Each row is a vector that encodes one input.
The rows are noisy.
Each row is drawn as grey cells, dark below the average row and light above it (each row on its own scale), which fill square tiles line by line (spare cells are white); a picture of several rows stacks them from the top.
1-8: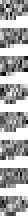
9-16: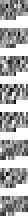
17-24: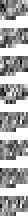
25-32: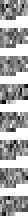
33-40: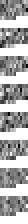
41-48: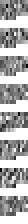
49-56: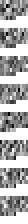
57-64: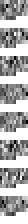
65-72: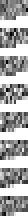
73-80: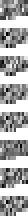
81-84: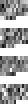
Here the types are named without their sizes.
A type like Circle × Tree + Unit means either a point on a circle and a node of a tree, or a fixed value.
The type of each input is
Bool × Bool × Bool × Bool + Label.
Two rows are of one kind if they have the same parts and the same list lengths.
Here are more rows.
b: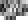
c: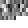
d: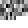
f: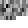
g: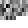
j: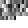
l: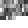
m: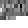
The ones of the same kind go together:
b, c, d, f, g, j
l, m

